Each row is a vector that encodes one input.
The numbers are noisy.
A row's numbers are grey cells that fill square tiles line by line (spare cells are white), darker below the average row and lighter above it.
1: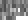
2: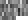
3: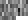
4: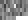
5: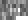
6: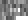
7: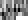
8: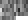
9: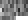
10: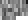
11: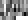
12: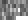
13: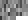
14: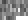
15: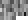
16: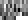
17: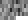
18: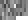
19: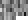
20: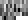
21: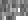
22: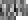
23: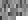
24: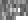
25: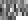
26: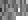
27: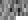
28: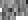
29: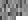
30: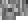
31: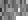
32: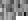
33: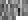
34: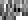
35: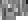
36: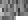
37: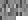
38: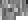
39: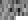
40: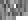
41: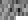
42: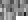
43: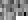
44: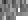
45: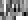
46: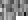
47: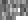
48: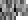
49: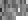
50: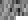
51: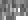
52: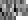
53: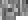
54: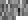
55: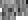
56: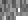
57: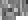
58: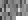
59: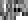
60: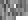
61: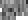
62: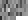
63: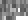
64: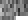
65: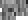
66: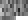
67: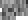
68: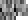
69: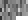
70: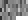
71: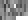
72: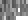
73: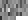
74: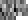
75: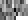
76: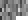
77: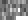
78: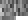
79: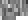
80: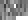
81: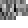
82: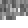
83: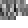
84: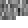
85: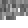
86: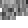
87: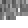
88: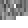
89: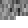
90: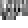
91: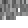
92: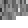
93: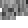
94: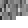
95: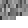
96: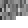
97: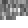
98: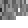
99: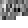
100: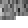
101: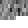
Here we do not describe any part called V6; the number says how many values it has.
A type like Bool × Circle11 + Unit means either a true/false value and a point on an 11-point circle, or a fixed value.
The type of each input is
Bool × (Line7 + V6).
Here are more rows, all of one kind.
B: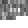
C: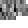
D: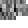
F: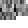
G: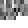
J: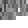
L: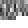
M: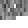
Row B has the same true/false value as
J and M.
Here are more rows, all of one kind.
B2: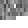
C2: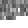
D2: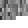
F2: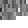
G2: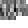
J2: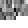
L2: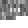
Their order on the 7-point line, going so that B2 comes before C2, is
B2, J2, D2, F2, G2, C2, L2.
